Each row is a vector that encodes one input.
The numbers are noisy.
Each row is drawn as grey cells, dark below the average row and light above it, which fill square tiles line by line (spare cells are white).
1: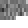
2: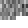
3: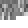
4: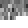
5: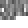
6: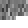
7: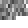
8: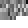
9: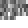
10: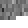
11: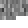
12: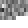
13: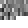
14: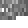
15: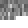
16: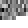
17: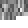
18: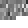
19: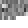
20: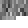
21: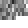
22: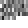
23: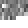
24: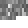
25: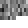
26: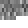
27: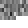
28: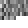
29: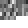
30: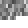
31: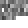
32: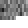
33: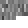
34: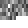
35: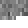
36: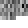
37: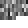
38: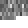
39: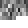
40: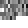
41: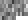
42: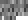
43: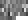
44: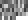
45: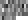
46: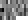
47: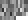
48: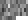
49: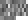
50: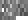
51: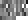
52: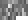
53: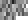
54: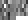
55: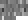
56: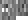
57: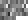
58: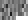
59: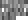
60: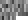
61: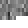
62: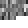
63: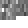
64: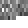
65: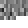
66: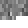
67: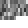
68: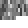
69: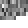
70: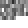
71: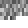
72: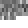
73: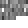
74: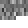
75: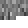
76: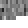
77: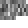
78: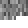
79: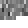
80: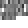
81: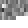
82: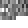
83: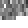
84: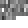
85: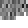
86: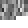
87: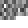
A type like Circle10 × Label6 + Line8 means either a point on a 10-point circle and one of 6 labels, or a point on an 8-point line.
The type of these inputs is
Bool × Bool × Bool × Bool + Unit.
